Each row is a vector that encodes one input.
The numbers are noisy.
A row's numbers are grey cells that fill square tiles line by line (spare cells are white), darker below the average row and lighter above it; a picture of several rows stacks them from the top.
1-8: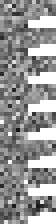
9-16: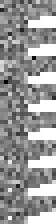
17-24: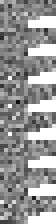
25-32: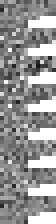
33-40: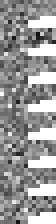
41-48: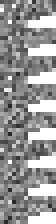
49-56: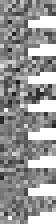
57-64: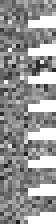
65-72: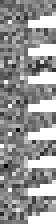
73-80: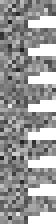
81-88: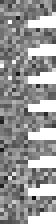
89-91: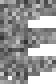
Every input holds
a list of up to three points on a 5-point line.
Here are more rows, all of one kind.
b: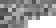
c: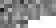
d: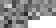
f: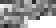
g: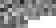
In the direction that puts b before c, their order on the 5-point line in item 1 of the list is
f, b, g, c, d.
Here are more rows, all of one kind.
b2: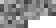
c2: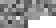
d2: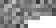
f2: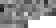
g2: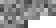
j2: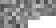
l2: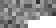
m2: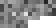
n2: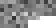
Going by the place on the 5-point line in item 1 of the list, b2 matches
c2 and g2.
